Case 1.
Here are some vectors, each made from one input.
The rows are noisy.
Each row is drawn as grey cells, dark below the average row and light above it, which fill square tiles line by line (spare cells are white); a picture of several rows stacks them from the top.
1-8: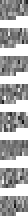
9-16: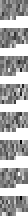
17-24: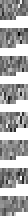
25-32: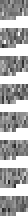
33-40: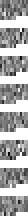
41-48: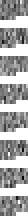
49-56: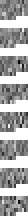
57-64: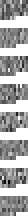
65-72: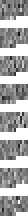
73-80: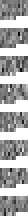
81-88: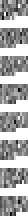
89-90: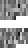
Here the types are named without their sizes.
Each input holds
a point on a circle and a point on a line.
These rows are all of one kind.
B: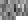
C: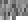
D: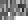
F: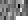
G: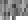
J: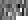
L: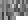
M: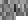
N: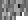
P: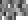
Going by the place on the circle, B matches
C, F, G and M.
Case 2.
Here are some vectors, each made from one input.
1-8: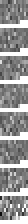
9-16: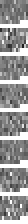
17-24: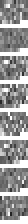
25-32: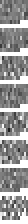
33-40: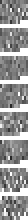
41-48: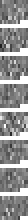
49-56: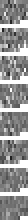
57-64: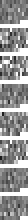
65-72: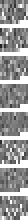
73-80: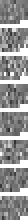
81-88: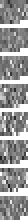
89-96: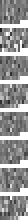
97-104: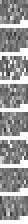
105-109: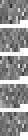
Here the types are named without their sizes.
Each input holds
either a label, or three true/false values.
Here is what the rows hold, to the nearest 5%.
About 15% of them hold a label. The rest hold three true/false values.
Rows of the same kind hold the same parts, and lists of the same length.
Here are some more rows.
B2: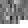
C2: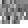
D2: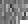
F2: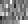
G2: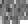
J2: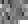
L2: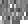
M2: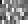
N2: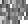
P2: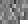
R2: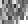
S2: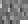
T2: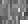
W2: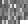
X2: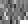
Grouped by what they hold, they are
B2, C2, D2, G2, J2, L2, M2, N2, P2, R2, S2, T2, W2, X2
F2

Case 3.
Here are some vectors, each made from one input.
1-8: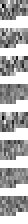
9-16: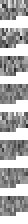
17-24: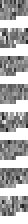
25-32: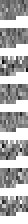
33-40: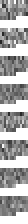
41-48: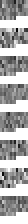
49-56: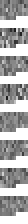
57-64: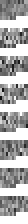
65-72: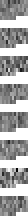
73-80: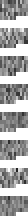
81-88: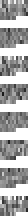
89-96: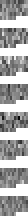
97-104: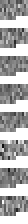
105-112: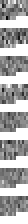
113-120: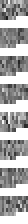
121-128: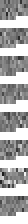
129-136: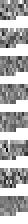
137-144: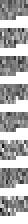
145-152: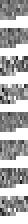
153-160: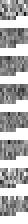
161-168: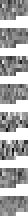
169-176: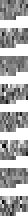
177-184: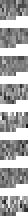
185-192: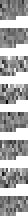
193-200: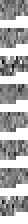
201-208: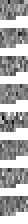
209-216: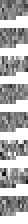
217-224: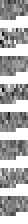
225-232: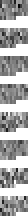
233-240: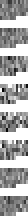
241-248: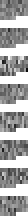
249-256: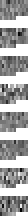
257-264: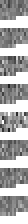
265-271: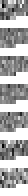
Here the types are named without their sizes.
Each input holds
either a point on a circle, or a point on a line.
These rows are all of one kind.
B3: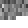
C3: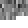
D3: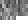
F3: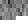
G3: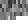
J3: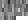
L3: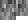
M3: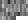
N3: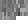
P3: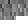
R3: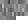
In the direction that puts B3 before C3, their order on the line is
J3, B3, M3, R3, G3, P3, F3, N3, C3, L3, D3.
